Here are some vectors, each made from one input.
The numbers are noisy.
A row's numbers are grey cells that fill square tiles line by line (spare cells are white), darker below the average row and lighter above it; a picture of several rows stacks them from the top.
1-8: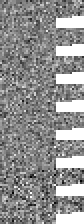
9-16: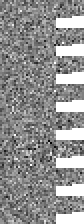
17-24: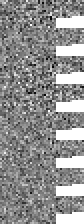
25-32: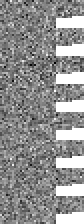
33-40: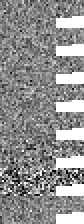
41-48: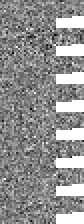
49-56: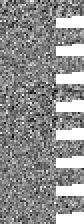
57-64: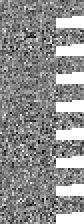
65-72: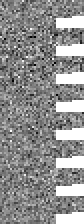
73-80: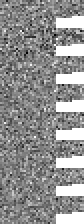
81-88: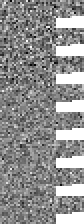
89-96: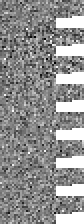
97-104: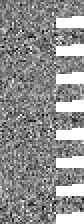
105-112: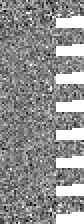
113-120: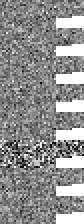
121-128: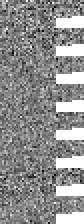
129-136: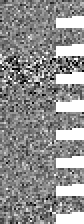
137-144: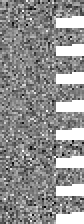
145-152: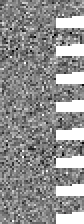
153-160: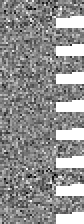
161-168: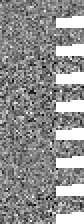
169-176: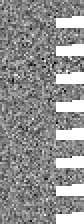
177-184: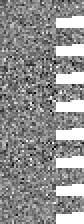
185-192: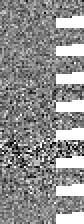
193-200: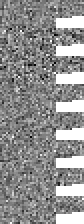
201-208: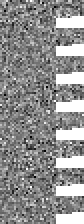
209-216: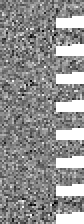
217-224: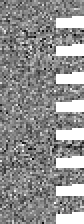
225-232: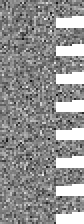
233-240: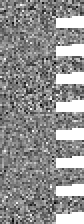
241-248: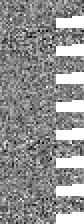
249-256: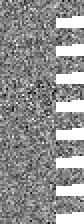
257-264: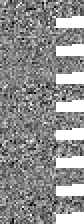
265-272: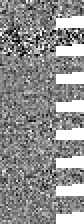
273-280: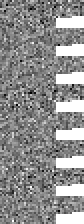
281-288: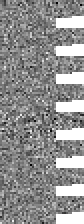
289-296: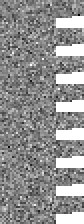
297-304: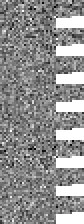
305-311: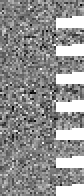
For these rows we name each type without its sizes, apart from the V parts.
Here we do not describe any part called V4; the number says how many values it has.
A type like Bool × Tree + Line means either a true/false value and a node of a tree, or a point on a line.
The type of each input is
List((Circle + V4) × Label).
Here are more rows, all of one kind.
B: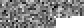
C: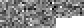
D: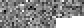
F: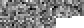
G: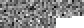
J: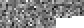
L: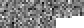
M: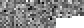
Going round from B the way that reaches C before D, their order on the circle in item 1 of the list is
B, F, M, J, C, D, G, L.
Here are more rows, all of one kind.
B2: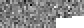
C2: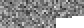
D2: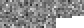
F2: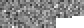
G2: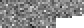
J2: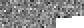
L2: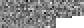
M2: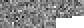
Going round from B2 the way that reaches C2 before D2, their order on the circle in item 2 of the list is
B2, C2, F2, G2, L2, M2, D2, J2.
